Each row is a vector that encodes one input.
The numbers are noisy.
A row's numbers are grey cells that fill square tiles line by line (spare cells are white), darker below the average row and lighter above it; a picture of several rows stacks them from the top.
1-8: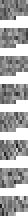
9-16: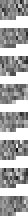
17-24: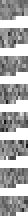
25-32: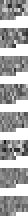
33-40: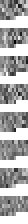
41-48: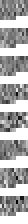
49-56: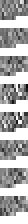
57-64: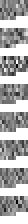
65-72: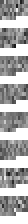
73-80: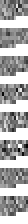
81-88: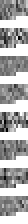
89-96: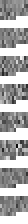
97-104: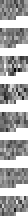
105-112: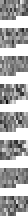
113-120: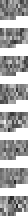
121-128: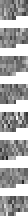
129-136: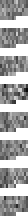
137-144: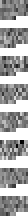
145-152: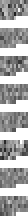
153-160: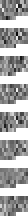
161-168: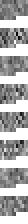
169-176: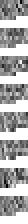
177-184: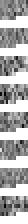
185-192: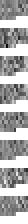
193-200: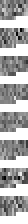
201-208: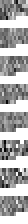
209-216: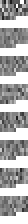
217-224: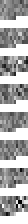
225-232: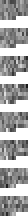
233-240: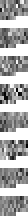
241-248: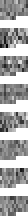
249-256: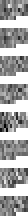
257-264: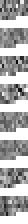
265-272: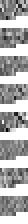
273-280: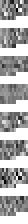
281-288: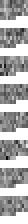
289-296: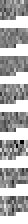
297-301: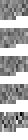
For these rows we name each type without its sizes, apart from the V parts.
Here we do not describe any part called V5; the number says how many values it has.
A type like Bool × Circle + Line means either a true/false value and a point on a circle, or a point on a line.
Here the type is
Bool × Bool × Bool × (Tree + V5).
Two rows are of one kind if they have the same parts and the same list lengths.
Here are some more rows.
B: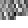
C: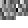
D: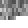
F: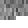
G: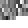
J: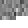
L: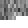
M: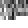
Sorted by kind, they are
B, J
C, D, F, G, L, M

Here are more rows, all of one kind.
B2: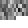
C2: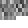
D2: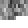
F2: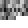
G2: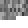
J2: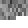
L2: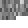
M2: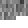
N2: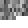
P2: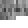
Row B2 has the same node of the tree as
D2, G2, L2 and N2.
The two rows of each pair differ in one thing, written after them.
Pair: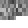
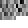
one of the three true/false values
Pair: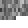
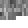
the node of the tree
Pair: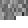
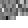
one of the three true/false values
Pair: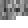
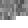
the node of the tree
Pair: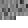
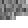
the node of the tree
